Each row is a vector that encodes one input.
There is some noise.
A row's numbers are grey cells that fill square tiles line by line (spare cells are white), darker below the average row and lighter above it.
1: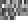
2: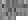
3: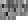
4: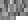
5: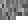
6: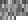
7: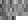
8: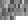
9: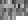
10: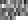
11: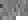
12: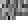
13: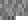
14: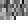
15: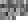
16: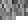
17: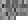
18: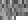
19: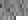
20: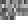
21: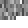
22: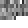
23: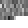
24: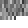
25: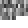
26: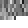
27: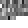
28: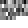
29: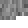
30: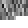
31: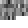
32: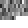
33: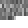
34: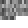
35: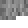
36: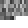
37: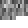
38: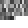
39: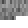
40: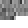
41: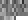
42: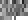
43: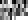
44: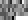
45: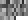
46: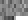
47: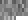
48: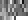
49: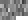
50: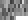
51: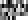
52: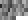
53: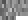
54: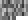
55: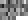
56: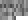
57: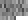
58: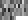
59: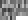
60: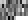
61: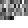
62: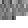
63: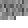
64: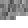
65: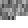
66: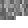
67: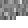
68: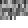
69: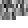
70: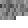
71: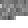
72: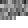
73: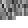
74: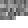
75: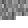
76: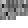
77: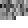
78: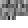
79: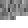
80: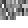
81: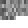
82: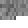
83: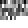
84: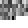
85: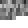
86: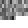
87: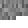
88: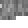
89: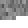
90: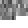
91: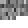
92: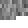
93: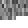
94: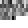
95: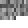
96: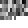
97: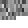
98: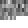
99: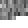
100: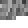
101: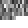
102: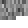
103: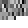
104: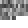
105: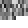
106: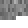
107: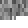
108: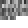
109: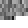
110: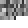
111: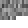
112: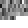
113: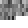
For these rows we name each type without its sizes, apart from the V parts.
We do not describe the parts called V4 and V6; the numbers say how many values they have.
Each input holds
either a point on a circle and a true/false value, or a fixed value, or a value of V4 and a value of V6.
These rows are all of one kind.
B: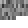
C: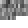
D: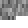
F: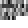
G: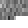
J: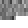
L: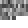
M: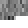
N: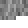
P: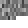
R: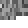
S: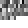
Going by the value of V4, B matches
L, N, P and R.
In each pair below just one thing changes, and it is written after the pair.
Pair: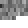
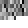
the true/false value
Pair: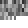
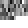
the place on the circle
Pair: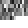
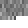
the true/false value
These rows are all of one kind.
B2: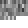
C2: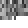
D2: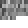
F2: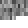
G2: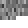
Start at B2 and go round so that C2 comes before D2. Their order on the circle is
B2, F2, C2, D2, G2.
